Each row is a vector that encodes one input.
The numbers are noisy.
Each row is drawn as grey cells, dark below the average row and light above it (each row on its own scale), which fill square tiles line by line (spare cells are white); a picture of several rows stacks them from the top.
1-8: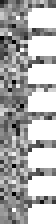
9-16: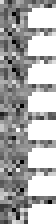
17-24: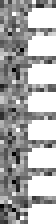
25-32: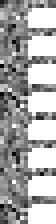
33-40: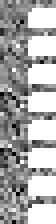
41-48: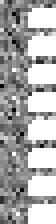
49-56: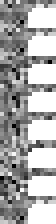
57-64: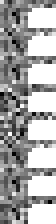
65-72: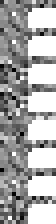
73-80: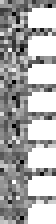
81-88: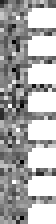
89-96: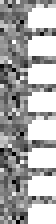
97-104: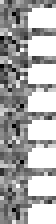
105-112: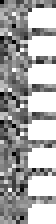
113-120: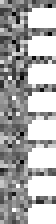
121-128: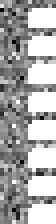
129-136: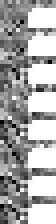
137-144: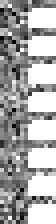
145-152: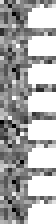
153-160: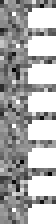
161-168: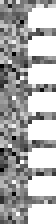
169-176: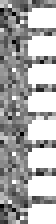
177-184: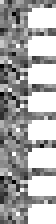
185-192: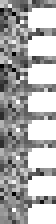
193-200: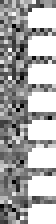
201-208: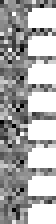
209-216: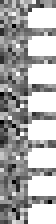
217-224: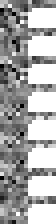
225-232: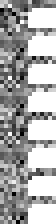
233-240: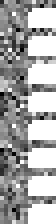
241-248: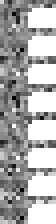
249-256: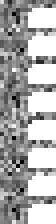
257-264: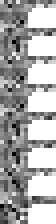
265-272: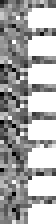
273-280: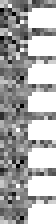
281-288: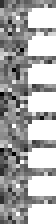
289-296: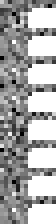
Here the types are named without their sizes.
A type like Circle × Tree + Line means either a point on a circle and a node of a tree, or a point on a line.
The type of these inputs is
Circle + Line.
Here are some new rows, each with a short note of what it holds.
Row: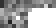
a point on a line
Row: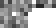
a point on a line
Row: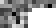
a point on a circle
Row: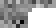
a point on a circle
